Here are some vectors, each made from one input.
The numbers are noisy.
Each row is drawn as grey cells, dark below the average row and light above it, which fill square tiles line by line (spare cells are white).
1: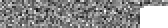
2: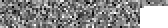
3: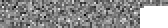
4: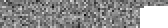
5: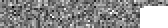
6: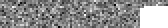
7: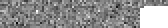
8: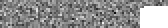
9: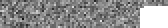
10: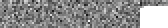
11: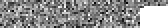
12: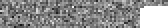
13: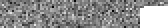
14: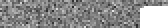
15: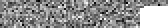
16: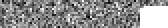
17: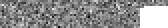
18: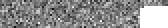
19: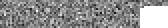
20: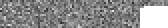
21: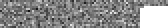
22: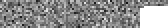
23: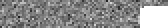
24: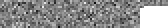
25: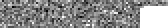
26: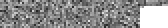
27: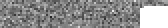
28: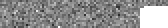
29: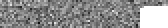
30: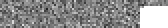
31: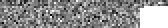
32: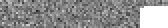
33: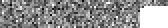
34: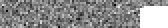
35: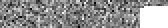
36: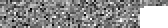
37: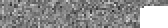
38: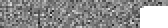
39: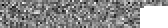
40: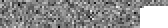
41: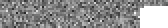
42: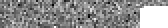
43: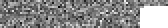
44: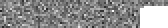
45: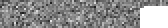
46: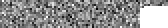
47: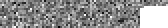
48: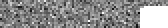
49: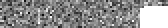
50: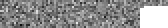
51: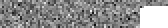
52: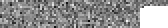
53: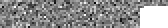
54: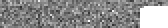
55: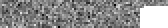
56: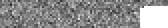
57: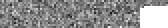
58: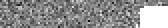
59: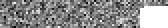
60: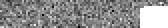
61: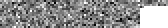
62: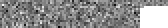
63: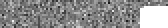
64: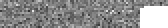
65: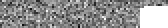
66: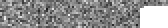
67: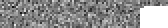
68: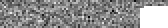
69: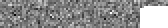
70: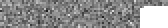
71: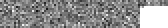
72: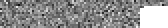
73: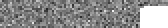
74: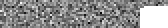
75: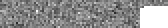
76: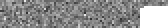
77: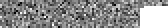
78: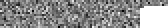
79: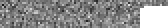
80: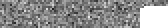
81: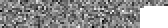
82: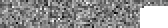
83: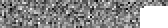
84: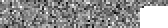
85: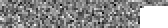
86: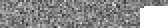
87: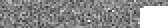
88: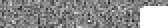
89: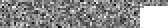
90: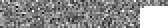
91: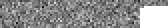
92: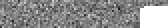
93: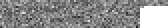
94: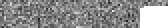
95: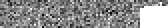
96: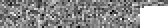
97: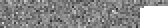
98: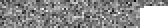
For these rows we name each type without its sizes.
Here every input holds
a true/false value, together with either a label, or a point on a line.
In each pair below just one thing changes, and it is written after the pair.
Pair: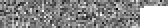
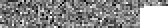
the place on the line
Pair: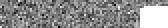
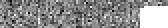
the true/false value
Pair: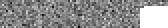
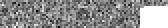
the true/false value
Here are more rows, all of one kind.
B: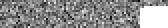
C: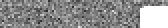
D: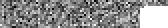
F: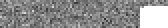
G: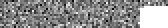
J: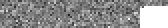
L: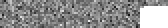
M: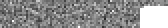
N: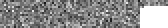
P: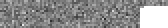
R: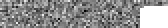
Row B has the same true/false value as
D and J.
